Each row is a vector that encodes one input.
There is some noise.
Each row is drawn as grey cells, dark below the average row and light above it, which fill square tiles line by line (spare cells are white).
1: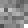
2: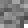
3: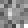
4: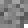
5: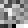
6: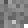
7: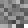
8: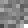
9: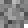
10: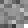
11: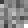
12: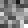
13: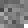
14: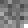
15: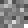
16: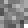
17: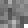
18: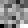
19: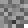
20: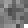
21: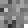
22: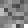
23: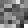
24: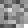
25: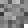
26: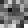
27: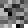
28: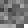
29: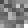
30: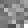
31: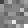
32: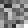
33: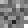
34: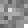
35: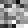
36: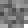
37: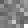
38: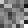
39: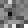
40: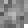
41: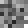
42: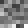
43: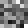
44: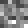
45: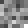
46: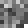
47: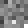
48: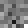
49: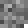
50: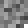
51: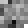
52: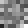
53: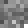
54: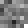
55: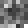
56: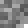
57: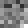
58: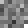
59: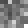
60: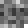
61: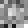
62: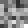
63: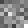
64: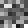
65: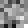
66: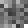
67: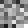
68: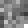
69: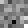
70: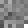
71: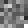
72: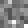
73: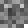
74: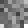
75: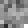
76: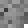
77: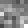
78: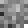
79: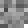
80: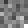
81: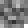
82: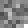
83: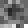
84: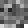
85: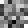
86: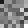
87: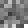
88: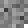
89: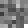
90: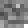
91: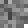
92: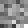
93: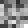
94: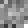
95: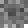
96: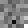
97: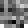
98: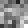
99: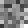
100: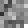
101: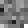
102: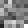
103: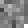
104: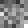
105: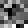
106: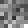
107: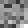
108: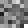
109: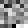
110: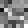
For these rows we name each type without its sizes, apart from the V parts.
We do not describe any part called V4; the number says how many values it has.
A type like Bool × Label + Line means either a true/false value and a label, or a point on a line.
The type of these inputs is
List(Circle) × V4.
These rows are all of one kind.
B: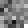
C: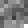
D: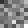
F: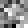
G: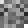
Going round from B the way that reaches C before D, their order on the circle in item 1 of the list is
B, C, D, F, G.
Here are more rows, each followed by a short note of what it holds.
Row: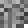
a value of V4, together with a list of two items
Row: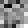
a value of V4, together with a list of one item
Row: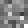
a value of V4, together with a list of two items
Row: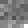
a value of V4, together with a list of three items
